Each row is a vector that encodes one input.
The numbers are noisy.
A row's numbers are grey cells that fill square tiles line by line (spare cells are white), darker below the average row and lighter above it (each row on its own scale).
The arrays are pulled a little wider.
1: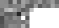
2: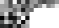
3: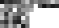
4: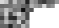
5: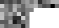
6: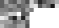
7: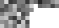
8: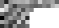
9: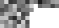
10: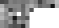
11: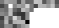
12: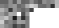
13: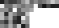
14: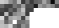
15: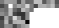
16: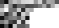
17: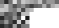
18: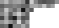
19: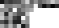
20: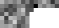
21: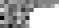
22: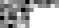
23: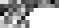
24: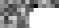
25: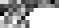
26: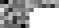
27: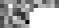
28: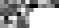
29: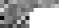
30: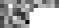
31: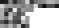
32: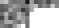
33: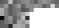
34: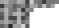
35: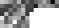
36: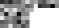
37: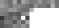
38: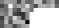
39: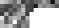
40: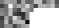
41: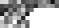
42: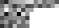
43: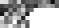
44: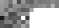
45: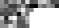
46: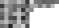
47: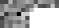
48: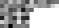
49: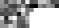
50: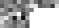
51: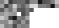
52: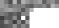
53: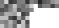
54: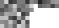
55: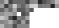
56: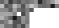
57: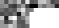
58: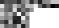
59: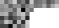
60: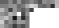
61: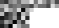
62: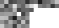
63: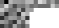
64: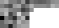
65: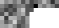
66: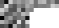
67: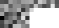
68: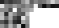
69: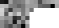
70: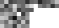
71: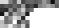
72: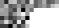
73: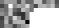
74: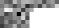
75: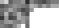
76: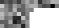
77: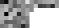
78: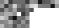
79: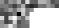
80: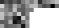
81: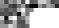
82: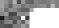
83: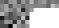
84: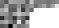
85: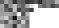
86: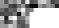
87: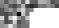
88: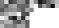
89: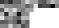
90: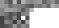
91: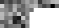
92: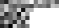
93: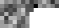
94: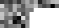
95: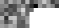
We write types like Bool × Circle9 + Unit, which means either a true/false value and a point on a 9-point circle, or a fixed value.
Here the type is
List3(Line6).
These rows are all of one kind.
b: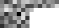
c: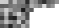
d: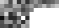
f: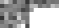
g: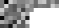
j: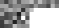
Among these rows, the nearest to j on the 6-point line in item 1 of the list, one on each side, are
b and g.
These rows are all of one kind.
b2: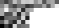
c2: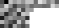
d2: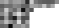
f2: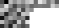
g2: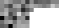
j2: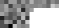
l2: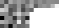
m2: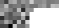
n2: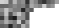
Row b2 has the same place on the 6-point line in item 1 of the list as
c2 and f2.
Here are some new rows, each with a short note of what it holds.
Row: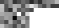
a list of two items
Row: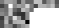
the empty list
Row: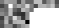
the empty list
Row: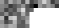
a list of one item
